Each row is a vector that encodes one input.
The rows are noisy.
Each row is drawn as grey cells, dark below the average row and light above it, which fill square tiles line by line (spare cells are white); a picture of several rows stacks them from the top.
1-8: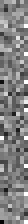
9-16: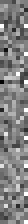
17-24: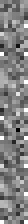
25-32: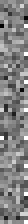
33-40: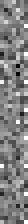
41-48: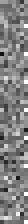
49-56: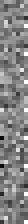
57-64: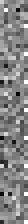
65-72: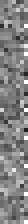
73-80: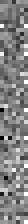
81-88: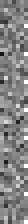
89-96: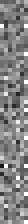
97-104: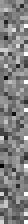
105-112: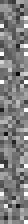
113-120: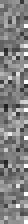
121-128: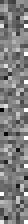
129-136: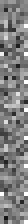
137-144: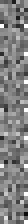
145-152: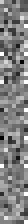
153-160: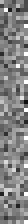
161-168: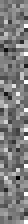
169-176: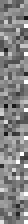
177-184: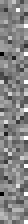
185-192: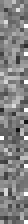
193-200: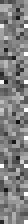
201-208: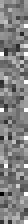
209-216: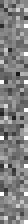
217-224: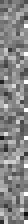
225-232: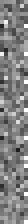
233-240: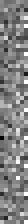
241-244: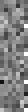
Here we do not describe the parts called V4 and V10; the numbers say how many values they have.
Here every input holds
a value of V10, together with either a point on a 3-point line, a point on a 6-point line and a value of V4, or four true/false values.
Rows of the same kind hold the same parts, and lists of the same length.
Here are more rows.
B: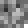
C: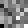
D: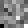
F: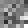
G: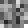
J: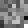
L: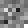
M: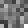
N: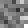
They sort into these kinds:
B, C, D, J
F, G, L, M, N

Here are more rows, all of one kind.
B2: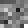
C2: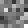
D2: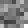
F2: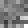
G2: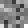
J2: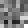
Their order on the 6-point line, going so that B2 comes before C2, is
B2, F2, J2, G2, D2, C2.
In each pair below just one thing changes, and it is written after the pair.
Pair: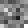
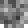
the value of V10
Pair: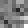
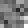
the place on the 6-point line
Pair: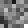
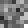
the place on the 6-point line
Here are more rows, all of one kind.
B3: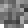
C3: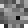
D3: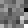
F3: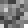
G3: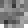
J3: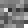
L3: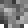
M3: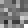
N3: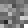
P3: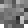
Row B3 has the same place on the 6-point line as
D3, F3 and J3.
